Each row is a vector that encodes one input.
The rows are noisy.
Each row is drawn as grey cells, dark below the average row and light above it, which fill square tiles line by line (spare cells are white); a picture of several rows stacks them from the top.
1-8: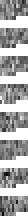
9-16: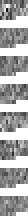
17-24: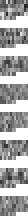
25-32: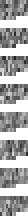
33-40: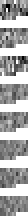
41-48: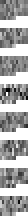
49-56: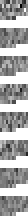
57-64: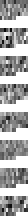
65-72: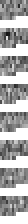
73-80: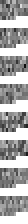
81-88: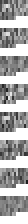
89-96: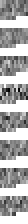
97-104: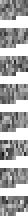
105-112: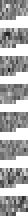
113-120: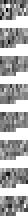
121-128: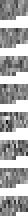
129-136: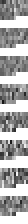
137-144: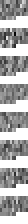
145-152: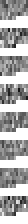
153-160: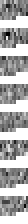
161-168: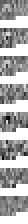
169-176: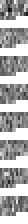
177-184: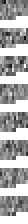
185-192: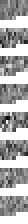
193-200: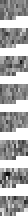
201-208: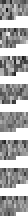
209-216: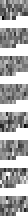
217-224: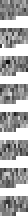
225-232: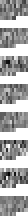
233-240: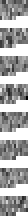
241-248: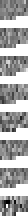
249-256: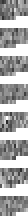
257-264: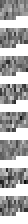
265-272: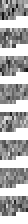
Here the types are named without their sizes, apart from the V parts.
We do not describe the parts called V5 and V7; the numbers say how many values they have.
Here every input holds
either a point on each of four lines and a value of V5, or a value of V7.
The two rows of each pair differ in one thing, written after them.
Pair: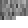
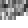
the value of V5
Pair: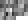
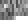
the place on one of the four lines
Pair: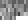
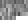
the value of V5
